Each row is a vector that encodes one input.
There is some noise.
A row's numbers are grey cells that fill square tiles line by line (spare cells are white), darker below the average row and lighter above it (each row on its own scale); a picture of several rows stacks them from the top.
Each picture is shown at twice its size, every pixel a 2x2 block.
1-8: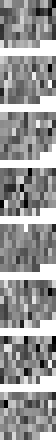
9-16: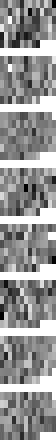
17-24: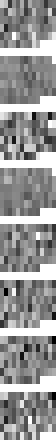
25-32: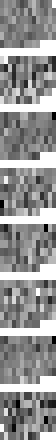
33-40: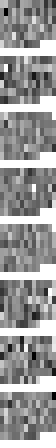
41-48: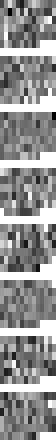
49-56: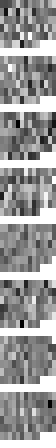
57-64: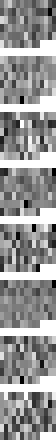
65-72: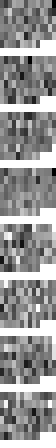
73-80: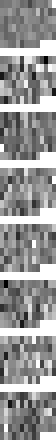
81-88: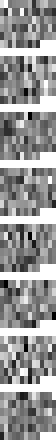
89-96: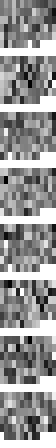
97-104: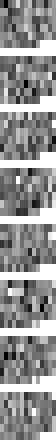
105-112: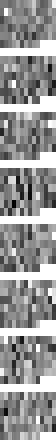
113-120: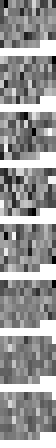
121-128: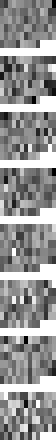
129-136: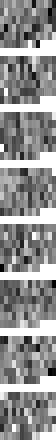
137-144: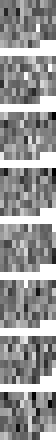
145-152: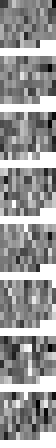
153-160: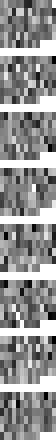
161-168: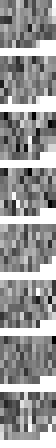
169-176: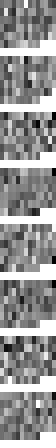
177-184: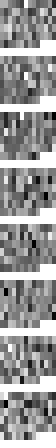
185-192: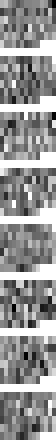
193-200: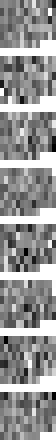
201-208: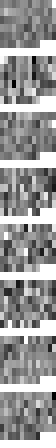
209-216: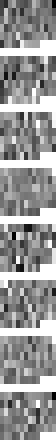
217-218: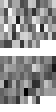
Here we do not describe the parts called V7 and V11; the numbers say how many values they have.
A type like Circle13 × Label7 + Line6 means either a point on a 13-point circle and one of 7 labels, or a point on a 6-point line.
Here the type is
Label8 × (Line9 + V7) × V11.
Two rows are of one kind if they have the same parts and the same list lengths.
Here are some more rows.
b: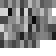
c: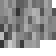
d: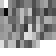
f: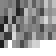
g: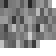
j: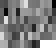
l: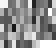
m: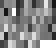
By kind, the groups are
b, g, j, m
c, d, f, l

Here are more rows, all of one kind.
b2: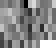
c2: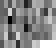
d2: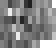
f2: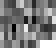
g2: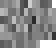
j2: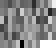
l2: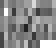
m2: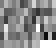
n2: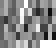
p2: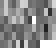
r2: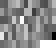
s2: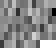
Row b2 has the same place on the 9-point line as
g2, n2, r2 and s2.
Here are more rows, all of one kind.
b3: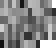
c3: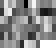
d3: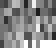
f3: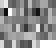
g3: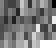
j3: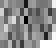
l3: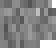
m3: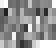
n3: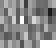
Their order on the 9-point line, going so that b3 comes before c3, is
g3, f3, j3, m3, n3, d3, b3, l3, c3.
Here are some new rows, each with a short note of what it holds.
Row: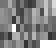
one of 8 labels, a value of V7 and a value of V11
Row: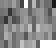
one of 8 labels, a value of V7 and a value of V11
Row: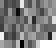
one of 8 labels, a point on a 9-point line and a value of V11
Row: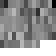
one of 8 labels, a value of V7 and a value of V11
